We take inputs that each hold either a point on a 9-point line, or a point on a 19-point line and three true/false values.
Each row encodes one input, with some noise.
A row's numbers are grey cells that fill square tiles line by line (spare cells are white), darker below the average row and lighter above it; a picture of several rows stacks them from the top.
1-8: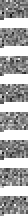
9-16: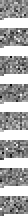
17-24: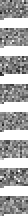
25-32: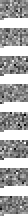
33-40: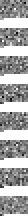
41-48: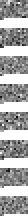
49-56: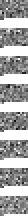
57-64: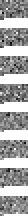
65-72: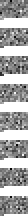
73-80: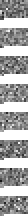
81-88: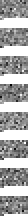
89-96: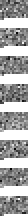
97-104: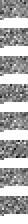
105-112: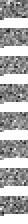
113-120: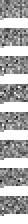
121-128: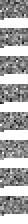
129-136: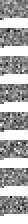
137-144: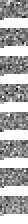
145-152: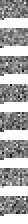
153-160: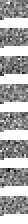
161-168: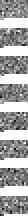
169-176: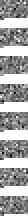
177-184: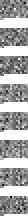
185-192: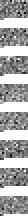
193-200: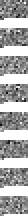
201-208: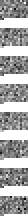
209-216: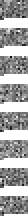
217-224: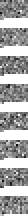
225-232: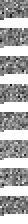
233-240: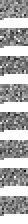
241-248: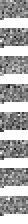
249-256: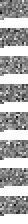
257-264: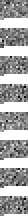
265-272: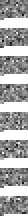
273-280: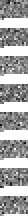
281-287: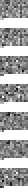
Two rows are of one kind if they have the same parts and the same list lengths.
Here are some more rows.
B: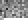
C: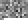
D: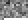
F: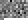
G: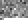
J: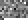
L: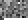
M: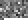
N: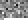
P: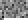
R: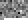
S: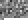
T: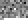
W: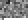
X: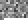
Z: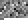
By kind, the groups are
B, C, D, G, J, L, M, N, P, T, W, X, Z
F, R, S

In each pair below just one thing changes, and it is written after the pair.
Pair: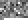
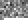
the place on the 19-point line
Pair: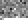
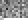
one of the three true/false values
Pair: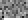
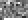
the place on the 19-point line
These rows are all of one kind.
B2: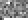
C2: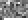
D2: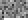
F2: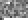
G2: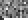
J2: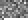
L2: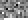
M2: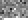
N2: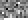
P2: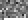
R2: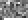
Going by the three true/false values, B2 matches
C2, D2, F2 and R2.
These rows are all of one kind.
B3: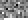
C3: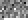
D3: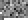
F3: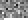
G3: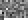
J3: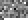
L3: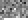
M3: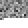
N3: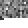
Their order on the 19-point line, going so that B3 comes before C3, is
B3, F3, N3, J3, M3, L3, D3, G3, C3.
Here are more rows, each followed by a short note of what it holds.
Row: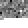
a point on a 9-point line
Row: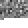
a point on a 9-point line
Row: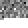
a point on a 19-point line and three true/false values
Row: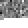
a point on a 9-point line
